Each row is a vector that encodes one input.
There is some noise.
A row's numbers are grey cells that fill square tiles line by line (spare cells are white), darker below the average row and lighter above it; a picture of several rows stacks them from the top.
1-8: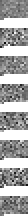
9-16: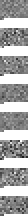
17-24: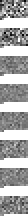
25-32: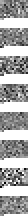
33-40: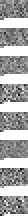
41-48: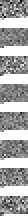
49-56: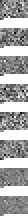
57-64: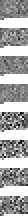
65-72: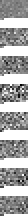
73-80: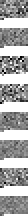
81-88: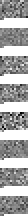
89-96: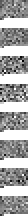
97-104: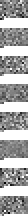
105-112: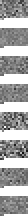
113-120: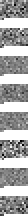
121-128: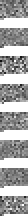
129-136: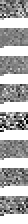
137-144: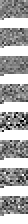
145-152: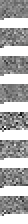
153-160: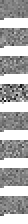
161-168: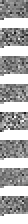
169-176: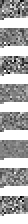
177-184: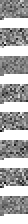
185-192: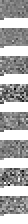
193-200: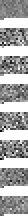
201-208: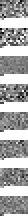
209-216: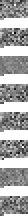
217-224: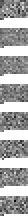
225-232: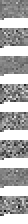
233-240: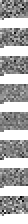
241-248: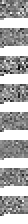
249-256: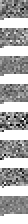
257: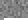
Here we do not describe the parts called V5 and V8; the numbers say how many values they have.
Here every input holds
a node of a 13-node tree and a value of V8, together with either four true/false values, or a value of V5.
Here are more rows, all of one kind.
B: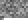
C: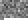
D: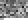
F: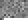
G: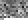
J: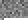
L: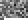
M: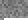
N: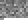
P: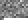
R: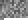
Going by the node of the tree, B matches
C, J, L and P.
